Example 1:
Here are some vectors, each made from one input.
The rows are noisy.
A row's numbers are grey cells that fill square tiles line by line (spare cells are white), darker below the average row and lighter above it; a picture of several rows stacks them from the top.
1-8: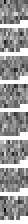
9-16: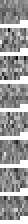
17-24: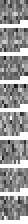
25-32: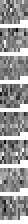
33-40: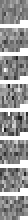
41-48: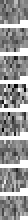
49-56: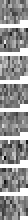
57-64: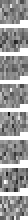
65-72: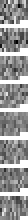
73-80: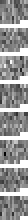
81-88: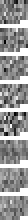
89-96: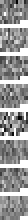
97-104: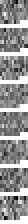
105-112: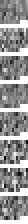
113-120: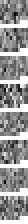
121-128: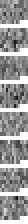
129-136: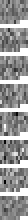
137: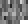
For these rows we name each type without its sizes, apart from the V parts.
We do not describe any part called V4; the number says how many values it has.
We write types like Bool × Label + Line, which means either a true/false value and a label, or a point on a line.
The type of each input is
Bool × V4 + Line.
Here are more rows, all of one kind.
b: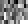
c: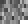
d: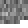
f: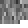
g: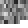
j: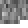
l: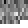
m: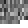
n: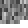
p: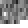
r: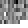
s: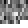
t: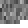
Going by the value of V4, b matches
l, m and s.
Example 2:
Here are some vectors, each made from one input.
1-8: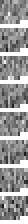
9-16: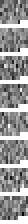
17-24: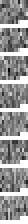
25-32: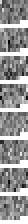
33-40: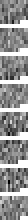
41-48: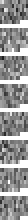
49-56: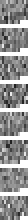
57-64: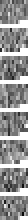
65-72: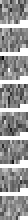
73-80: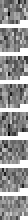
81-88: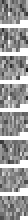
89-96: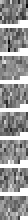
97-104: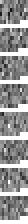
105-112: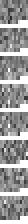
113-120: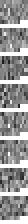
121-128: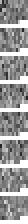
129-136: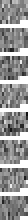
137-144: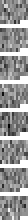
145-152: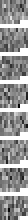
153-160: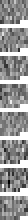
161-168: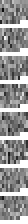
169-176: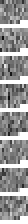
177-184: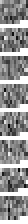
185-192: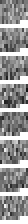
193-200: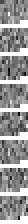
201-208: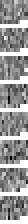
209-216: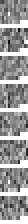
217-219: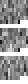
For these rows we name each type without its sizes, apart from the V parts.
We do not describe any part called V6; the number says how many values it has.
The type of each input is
Bool × Bool × Bool × (Circle + Unit) × V6.
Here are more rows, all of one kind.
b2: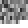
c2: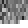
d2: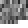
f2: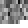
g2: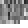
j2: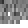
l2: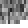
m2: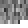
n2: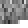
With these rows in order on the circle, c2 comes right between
b2 and j2.
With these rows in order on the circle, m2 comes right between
g2 and n2.
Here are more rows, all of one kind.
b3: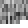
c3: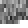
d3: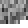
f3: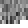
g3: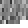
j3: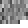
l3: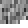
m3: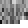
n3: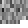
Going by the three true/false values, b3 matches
f3 and l3.
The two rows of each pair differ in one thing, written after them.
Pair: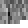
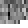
the place on the circle
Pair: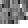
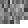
one of the three true/false values
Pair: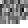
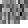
the value of V6
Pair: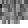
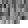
the place on the circle
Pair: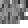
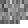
one of the three true/false values
